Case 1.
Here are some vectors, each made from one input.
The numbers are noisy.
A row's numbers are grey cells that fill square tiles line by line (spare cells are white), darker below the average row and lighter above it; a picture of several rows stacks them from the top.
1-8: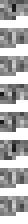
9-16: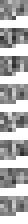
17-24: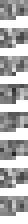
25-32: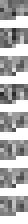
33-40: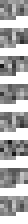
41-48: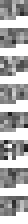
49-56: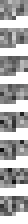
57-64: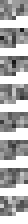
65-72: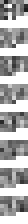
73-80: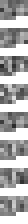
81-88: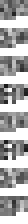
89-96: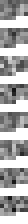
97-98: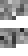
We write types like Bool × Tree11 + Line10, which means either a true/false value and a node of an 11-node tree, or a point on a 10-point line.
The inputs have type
List2(Line4).
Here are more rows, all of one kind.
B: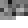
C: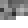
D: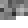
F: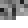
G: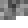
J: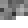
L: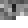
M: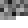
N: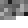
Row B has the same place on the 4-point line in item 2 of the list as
C, D and J.
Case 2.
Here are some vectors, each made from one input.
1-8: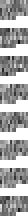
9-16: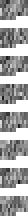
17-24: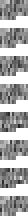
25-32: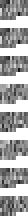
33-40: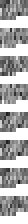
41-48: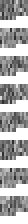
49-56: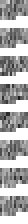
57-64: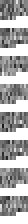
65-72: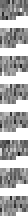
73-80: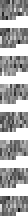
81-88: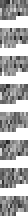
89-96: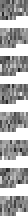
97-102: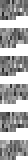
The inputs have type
Line7 + Line9.
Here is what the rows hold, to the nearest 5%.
About 50% of them hold a point on a 7-point line. The rest hold a point on a 9-point line.
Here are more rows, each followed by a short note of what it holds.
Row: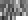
a point on a 9-point line
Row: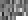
a point on a 9-point line
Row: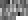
a point on a 9-point line
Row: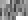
a point on a 7-point line
